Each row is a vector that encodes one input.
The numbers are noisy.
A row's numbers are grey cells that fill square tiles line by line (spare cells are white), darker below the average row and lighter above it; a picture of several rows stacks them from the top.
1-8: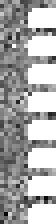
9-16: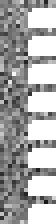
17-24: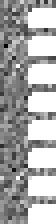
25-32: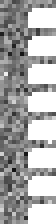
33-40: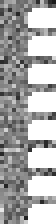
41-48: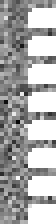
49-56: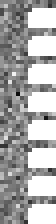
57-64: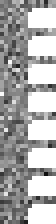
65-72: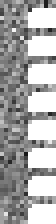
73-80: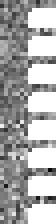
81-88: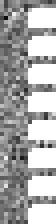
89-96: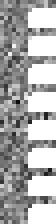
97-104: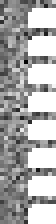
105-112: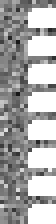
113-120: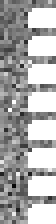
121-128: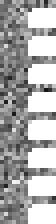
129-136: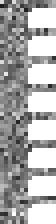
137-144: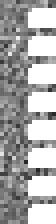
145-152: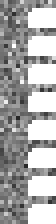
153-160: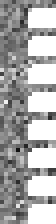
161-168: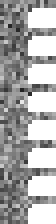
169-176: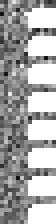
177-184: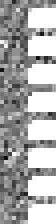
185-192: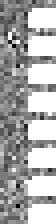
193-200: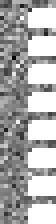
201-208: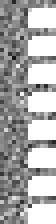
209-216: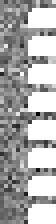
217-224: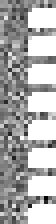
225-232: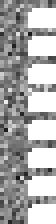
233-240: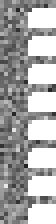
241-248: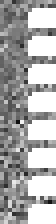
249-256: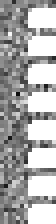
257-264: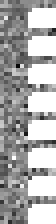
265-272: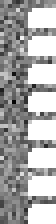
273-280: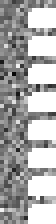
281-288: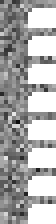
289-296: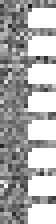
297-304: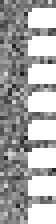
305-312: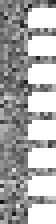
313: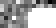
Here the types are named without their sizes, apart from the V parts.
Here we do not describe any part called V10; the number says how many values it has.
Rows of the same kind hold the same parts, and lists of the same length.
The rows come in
2 kinds.
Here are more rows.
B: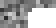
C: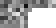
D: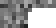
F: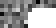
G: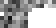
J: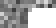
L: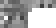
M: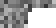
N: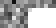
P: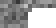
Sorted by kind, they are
B, C, M
D, F, G, J, L, N, P

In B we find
a node of a tree and a value of V10.
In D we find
a point on a line and a node of a tree.
